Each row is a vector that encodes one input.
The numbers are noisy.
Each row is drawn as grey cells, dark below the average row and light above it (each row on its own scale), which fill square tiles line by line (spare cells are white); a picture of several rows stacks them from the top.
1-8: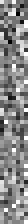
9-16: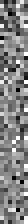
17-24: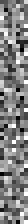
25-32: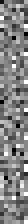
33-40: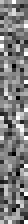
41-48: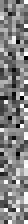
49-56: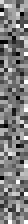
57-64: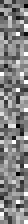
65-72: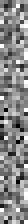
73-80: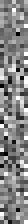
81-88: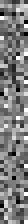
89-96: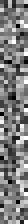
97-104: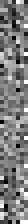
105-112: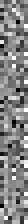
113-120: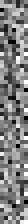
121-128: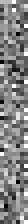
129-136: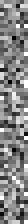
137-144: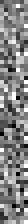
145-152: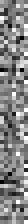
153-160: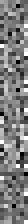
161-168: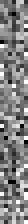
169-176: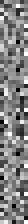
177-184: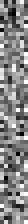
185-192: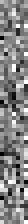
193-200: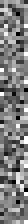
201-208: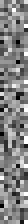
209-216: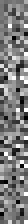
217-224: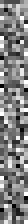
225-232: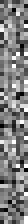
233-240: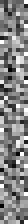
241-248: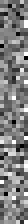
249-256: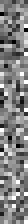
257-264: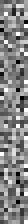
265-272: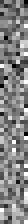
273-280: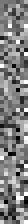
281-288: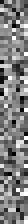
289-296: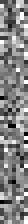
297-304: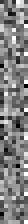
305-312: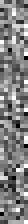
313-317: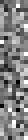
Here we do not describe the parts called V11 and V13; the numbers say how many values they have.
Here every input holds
a point on a 9-point line, a true/false value and a value of V11, together with either a point on a 10-point line, or a value of V13.
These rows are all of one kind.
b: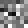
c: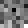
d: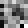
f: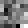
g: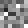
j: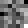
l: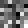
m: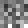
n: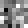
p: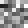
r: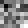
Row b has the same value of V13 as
g, m and r.
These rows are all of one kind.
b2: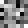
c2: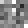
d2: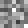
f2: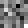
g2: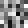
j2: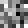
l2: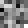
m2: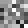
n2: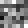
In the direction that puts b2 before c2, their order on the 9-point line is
l2, d2, b2, j2, c2, g2, f2, n2, m2.
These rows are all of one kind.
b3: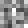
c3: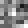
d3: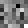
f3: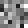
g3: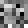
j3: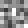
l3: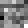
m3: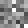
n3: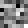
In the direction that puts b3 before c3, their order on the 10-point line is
l3, m3, b3, c3, j3, n3, g3, d3, f3.
